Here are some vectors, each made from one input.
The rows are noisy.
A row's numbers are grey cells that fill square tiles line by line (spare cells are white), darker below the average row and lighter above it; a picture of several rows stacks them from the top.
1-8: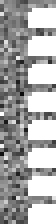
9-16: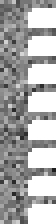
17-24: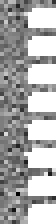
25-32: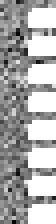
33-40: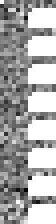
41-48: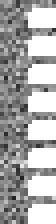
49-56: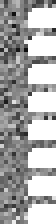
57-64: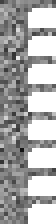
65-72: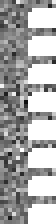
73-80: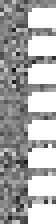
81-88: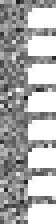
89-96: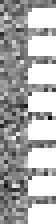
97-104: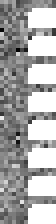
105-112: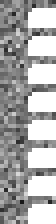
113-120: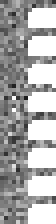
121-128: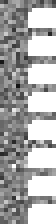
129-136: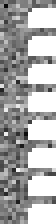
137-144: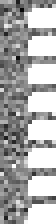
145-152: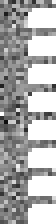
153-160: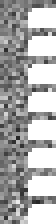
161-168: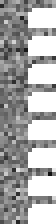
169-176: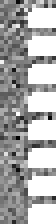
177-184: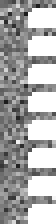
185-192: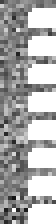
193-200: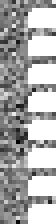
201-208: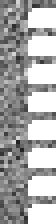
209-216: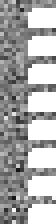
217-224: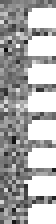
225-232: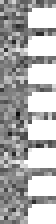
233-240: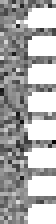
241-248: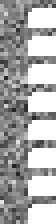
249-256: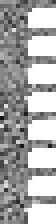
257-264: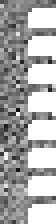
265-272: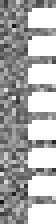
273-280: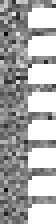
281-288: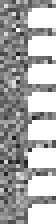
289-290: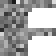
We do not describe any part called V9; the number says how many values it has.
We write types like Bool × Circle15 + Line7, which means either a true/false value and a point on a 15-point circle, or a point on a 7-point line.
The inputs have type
List3(Line5 × V9).
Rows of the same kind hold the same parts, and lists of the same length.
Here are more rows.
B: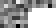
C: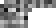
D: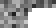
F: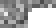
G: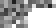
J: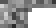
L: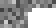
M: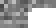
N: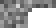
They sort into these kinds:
B, G
C
D, F, J, N
L, M

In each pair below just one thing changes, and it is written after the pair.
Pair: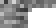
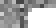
the value of V9 in item 1 of the list
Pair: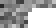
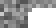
the value of V9 in item 1 of the list
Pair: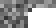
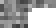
the place on the 5-point line in item 1 of the list
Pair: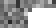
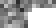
the place on the 5-point line in item 1 of the list
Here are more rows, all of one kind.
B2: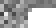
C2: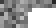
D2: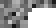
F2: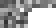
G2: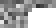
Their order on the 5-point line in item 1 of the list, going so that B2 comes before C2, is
D2, B2, C2, G2, F2.
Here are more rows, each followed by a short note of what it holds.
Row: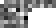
the empty list
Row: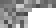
a list of two items
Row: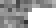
a list of three items
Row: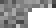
a list of two items
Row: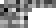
the empty list
